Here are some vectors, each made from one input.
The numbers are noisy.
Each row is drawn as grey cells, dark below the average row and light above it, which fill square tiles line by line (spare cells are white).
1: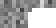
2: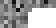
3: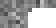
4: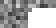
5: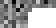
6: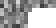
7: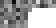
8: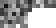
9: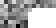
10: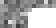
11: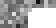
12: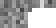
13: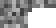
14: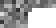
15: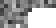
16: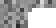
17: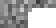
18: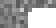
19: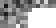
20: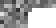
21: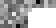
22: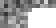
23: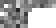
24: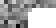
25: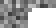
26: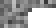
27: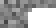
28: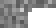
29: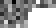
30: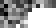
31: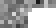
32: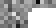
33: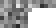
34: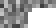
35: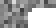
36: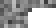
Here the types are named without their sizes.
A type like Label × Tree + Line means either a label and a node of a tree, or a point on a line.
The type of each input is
Bool × Bool × Bool + Label.
